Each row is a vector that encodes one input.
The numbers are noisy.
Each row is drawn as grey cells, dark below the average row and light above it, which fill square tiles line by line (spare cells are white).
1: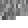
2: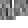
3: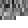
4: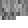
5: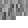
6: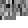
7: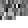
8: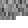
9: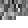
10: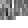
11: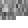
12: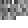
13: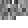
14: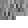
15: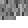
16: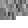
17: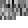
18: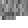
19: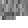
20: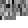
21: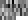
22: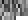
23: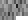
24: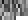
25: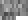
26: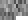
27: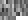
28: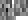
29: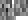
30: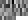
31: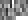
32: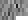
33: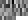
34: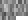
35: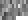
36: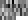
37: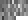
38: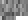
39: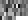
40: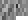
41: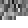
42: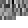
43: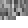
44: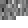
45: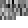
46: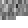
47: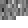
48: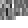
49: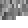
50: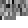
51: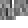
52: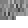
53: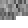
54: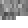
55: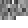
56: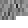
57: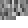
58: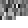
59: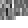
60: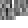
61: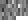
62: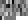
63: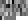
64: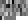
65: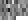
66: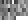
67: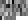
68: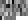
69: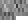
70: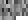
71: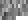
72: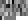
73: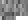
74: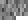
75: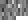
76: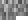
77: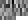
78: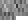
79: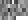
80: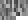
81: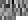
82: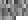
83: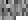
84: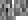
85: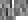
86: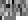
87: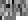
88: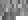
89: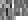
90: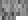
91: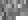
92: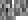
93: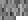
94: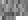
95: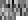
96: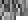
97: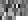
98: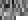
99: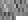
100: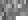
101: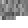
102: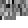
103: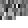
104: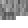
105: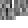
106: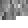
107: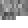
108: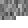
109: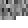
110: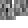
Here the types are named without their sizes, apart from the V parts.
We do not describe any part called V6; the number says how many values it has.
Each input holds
a point on a line, together with either a fixed value, or a true/false value and a value of V6.
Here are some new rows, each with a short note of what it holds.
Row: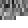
a point on a line
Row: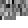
a point on a line
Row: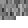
a point on a line, a true/false value and a value of V6
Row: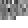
a point on a line, a true/false value and a value of V6
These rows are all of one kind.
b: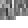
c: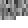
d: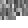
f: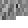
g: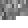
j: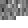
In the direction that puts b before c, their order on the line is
b, d, c, j, g, f.
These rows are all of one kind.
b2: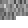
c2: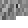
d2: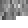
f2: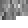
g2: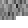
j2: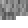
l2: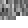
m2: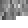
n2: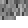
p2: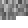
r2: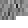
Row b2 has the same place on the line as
g2 and r2.
